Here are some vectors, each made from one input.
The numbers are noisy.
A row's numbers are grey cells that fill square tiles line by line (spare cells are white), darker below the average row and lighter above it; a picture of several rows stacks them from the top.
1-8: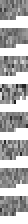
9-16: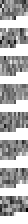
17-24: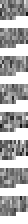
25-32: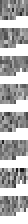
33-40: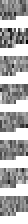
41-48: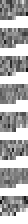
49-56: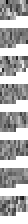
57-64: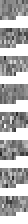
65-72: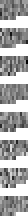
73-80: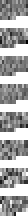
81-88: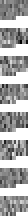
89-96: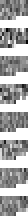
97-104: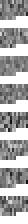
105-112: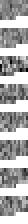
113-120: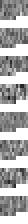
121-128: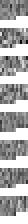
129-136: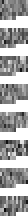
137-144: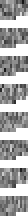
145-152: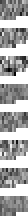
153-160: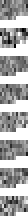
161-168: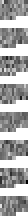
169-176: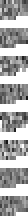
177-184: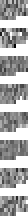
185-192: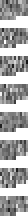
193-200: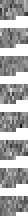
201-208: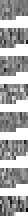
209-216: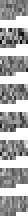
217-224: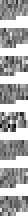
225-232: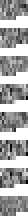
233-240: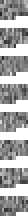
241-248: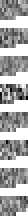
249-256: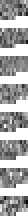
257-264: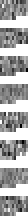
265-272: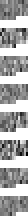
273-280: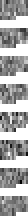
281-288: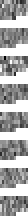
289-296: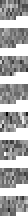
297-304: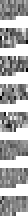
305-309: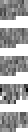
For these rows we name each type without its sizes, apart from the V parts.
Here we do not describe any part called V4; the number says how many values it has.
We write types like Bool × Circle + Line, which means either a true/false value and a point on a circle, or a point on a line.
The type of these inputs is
((Bool × Bool × Bool × Bool + Unit) × V4 + Tree) × Line.
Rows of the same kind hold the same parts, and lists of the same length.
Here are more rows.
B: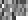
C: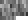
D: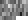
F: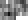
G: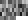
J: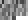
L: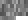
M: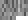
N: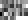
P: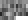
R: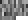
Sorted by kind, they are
B, L, N, P
C, F, J, M, R
D, G

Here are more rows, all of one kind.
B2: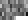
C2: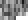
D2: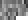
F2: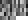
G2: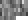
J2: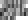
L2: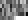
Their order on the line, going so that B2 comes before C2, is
D2, G2, F2, L2, B2, C2, J2.
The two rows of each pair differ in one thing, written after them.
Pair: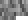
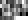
the place on the line
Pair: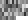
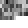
the value of V4
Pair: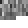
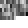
the value of V4
